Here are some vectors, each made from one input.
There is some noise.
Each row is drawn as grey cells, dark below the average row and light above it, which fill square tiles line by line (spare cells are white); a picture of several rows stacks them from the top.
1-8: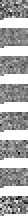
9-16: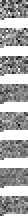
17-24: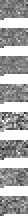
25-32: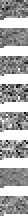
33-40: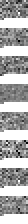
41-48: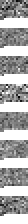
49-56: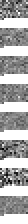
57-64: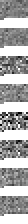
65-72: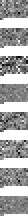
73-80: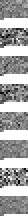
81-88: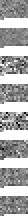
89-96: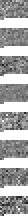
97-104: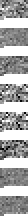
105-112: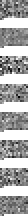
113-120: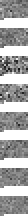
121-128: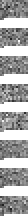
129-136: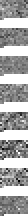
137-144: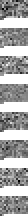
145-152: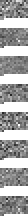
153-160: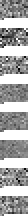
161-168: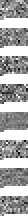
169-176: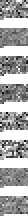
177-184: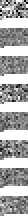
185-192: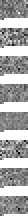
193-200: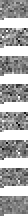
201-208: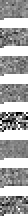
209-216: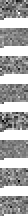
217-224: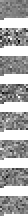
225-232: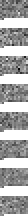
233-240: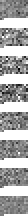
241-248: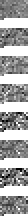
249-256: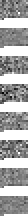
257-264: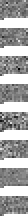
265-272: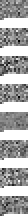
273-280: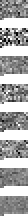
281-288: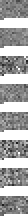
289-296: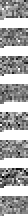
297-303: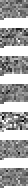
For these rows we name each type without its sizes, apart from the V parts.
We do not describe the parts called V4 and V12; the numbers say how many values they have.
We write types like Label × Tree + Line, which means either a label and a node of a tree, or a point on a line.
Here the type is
(Bool × Bool × Bool + Circle) × V4 + V12.
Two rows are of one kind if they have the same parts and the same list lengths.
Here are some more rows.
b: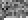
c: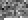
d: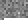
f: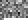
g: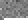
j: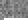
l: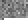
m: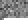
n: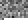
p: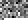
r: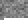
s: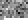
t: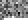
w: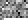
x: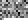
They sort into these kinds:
b, g, j, p, s, t, x
c, m, n, r
d, f, l, w

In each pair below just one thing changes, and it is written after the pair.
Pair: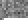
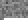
the value of V4
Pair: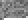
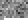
one of the three true/false values
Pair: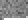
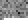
one of the three true/false values
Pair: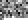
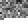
the value of V4
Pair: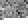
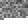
the value of V4
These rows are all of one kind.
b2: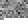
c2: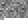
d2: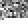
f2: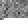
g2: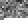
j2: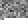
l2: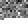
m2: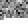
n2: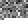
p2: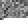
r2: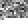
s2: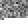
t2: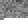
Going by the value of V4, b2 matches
d2, f2, r2 and s2.
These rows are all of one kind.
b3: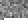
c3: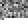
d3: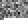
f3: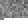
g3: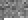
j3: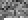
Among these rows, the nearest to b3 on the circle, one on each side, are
c3 and d3.
